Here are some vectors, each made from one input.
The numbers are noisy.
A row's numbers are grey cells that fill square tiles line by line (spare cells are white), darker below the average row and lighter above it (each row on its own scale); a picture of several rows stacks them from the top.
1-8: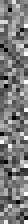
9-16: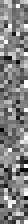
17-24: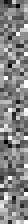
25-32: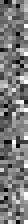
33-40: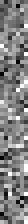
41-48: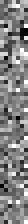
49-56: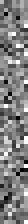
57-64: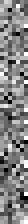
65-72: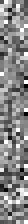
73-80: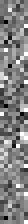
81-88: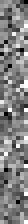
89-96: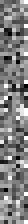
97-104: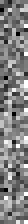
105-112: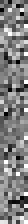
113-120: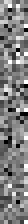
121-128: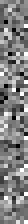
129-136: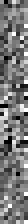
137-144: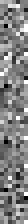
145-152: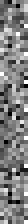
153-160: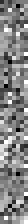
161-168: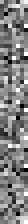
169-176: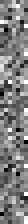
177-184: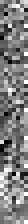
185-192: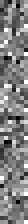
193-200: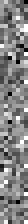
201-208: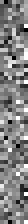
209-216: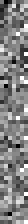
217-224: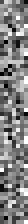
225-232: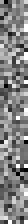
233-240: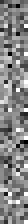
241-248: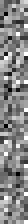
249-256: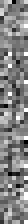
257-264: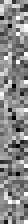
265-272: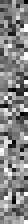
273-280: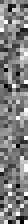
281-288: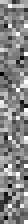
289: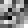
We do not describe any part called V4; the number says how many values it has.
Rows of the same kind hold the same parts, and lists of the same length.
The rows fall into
4 kinds.
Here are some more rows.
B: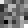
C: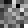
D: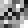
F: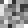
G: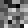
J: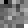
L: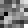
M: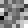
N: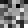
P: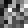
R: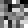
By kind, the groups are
B, G, R
C, J, N, P
D, F, L
M

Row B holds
a point on a 6-point line, a node of a 7-node tree and a true/false value.
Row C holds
a point on a 6-point line and a true/false value.
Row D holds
a node of a 7-node tree, a true/false value and a value of V4.
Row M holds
a true/false value and a value of V4.
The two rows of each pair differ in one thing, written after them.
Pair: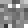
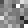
the true/false value
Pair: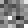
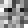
the true/false value
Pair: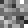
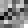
the true/false value
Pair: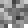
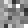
the value of V4
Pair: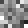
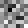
the node of the tree
